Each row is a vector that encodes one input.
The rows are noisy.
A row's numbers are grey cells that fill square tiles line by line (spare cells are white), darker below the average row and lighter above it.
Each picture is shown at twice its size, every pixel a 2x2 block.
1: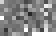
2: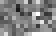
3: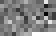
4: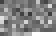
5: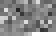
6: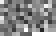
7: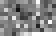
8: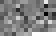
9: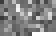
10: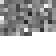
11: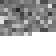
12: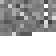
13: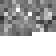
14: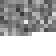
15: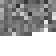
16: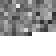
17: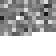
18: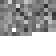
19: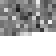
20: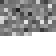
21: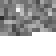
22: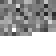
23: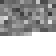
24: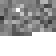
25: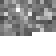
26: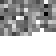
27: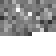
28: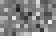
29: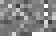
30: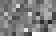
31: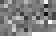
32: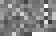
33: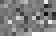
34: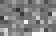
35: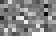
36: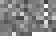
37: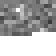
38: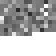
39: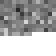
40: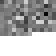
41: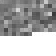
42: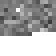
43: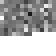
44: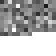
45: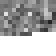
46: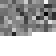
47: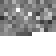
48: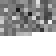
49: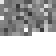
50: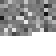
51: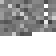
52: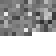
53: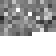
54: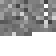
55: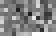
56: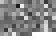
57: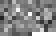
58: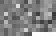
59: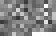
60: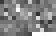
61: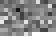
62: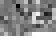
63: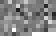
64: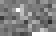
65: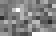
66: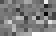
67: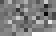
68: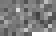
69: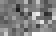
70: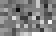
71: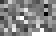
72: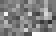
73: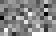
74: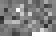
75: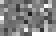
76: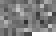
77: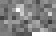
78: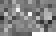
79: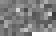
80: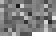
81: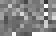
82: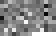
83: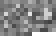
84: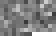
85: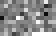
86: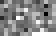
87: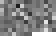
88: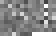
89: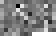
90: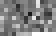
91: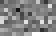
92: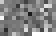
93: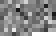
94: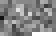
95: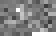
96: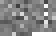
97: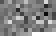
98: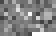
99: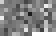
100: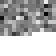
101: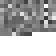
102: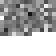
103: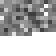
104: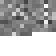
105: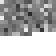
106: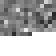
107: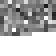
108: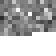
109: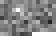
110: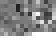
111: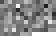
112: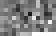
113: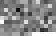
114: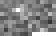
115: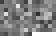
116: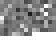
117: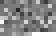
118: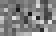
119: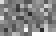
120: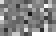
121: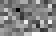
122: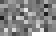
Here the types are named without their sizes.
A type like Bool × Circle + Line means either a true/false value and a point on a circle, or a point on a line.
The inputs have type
Bool × Bool × Bool × Bool.
